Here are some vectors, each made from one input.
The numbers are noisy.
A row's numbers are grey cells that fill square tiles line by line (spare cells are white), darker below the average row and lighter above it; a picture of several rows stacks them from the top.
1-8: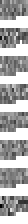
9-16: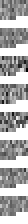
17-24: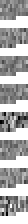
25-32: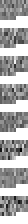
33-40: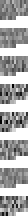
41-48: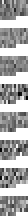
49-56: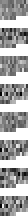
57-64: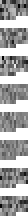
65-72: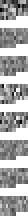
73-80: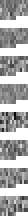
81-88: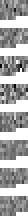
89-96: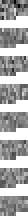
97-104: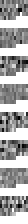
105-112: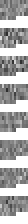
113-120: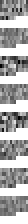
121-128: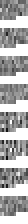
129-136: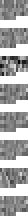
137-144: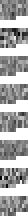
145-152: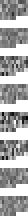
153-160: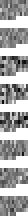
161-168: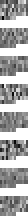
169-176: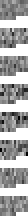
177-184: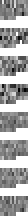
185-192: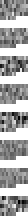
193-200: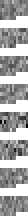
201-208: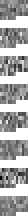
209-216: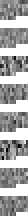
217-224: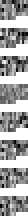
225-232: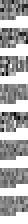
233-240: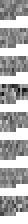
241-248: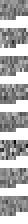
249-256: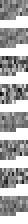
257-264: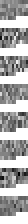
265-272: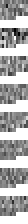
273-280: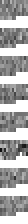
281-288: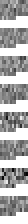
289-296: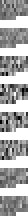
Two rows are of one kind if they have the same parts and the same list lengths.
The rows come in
2 kinds.
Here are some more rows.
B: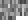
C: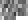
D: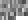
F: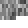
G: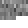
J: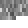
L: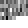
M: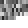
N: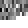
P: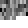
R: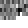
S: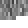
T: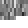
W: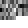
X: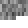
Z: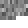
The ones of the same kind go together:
B, C, D, F, G, J, S, T, X, Z
L, M, N, P, R, W

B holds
a point on a 6-point circle and four true/false values.
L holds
a point on each of two 10-point circles.
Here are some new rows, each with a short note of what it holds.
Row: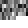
a point on each of two 10-point circles
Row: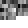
a point on each of two 10-point circles
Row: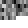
a point on each of two 10-point circles
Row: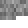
a point on a 6-point circle and four true/false values
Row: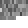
a point on a 6-point circle and four true/false values
